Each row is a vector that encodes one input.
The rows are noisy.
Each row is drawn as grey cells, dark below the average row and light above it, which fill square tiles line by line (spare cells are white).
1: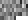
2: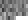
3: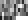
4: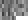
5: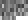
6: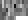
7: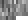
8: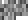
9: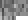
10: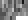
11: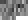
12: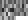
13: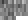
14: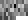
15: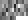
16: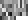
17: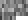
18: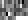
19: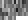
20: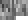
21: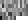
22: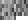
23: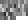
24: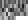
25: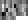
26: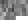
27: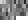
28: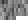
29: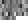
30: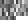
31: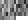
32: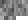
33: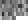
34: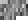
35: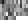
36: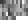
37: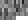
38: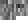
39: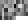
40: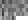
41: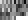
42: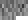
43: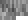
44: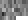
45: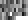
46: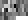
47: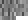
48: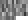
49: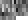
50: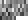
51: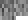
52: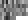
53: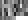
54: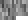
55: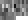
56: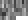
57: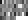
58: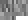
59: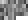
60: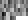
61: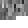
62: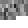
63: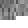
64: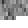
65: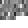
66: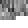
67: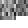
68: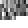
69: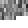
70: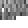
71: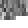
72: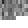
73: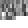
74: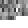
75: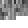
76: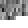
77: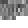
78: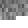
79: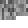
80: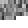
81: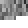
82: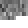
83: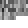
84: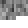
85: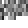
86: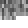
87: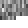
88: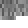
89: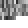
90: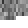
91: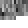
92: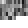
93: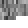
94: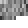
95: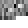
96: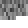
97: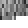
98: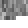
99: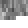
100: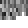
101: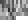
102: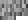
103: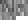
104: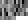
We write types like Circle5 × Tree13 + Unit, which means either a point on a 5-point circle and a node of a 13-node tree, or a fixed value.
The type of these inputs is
Bool × (Line7 + Line8).
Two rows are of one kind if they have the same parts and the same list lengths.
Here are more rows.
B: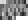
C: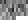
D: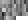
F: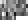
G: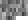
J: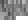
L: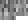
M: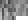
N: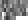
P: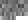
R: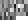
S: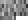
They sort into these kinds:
B, D, F, R, S
C, G, J, L, M, N, P

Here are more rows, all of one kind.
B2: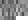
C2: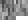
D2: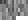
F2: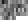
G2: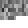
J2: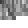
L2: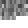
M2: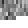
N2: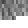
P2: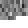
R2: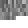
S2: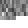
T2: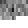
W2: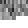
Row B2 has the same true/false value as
G2, L2, N2 and P2.
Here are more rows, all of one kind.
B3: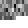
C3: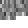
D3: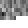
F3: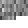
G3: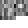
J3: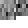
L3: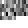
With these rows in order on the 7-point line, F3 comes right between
D3 and L3.
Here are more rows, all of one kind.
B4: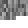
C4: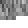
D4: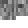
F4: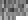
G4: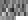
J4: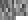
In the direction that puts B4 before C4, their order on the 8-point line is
J4, B4, D4, C4, G4, F4.
